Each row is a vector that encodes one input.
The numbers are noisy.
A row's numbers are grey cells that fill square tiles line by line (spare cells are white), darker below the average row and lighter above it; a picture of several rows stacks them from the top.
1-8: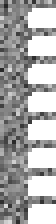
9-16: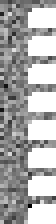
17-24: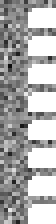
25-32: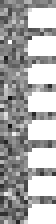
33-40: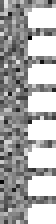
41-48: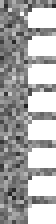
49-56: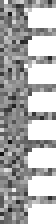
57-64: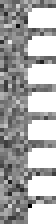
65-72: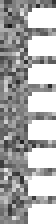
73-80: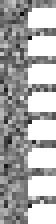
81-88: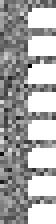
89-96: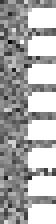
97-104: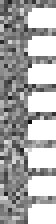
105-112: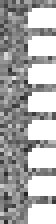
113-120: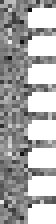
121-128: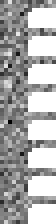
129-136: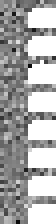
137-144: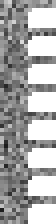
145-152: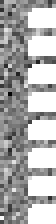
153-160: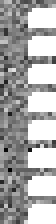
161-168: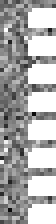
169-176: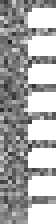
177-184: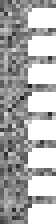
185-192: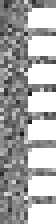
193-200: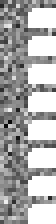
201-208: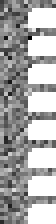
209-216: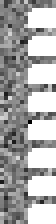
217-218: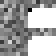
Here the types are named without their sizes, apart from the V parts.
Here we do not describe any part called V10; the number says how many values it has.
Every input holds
a point on a circle and a point on a line, together with either a node of a tree, or a value of V10.
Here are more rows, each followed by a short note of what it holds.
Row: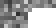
a point on a circle, a point on a line and a node of a tree
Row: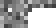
a point on a circle, a point on a line and a value of V10
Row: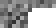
a point on a circle, a point on a line and a value of V10
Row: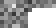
a point on a circle, a point on a line and a value of V10
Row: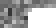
a point on a circle, a point on a line and a node of a tree
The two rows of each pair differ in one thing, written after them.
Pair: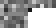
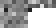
the place on the line
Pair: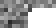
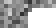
the value of V10
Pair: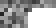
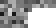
the place on the line
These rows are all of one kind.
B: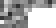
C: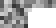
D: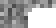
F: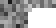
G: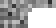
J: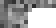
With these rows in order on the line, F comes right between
D and G.
